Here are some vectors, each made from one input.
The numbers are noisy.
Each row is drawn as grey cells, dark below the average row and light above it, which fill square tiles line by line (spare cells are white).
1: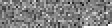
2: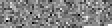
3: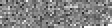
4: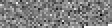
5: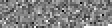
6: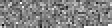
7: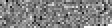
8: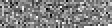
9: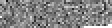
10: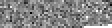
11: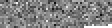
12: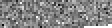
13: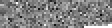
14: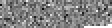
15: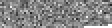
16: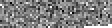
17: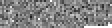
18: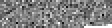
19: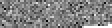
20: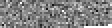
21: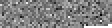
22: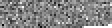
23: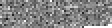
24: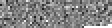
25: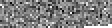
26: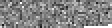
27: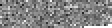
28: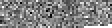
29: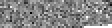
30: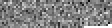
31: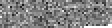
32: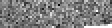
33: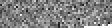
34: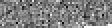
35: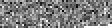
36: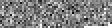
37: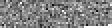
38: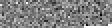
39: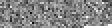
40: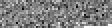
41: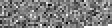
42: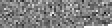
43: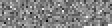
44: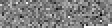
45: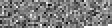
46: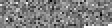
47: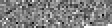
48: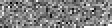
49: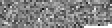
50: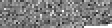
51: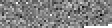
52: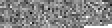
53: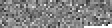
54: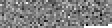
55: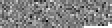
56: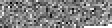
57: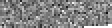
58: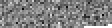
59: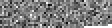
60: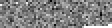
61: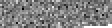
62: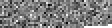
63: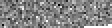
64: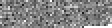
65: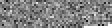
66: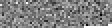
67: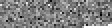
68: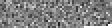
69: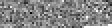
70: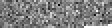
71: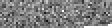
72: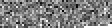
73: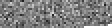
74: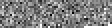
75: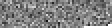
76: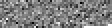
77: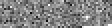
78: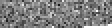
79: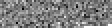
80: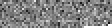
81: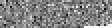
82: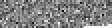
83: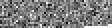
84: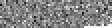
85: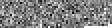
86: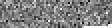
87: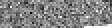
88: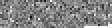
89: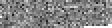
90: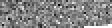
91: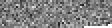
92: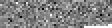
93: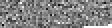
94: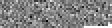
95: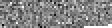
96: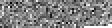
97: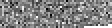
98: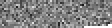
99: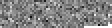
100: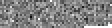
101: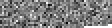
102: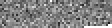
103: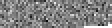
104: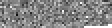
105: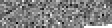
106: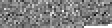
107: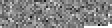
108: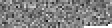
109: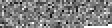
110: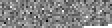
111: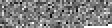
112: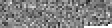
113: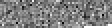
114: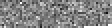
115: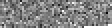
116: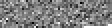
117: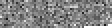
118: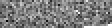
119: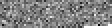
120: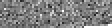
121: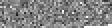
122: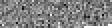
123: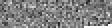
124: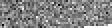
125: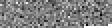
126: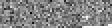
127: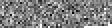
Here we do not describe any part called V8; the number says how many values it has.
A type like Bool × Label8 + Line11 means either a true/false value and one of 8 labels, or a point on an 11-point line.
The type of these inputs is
List2(Line6) × V8.
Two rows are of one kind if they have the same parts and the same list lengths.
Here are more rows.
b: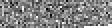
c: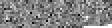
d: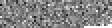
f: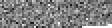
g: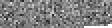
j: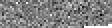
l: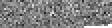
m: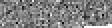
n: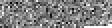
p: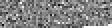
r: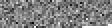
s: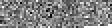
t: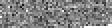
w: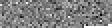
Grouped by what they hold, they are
b, n, s
c, d, f, p, r
g, j, l, m, t, w

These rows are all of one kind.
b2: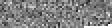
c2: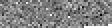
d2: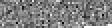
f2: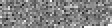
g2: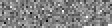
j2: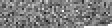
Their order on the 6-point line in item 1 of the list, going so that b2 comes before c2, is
j2, g2, b2, c2, f2, d2.
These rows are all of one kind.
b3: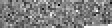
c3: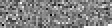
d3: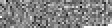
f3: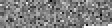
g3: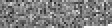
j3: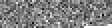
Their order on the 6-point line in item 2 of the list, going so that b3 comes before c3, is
b3, f3, c3, d3, g3, j3.
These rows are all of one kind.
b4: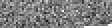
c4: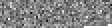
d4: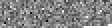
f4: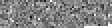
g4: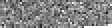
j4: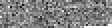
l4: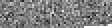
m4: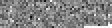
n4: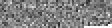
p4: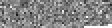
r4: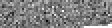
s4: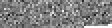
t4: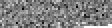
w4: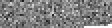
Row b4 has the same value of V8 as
l4, r4, s4 and w4.
